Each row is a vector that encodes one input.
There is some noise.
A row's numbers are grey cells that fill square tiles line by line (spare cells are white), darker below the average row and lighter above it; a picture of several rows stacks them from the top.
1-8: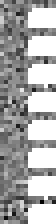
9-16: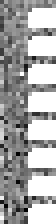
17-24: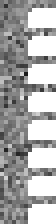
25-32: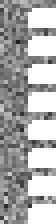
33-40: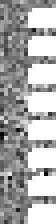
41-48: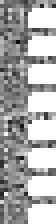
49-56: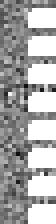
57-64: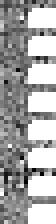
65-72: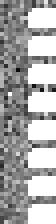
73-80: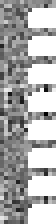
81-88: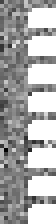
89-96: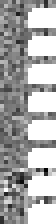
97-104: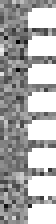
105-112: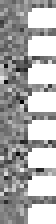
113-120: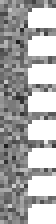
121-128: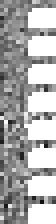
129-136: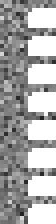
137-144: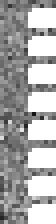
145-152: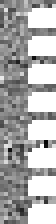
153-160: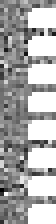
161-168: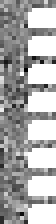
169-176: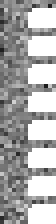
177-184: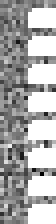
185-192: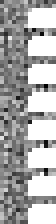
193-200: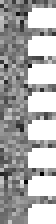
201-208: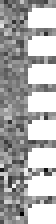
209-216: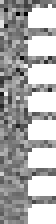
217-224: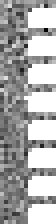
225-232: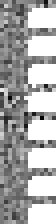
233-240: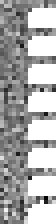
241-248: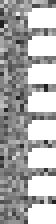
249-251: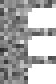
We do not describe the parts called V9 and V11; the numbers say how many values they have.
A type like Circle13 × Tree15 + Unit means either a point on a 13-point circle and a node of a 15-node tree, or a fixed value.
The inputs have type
Bool × Bool × Bool + Label12 × V9 × V11 + Unit.
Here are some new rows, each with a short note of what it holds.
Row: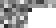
a fixed value
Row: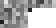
a fixed value
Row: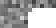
one of 12 labels, a value of V9 and a value of V11
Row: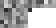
a fixed value
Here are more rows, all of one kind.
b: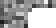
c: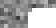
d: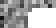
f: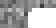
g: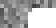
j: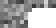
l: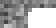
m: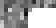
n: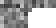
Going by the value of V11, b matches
c, f and n.
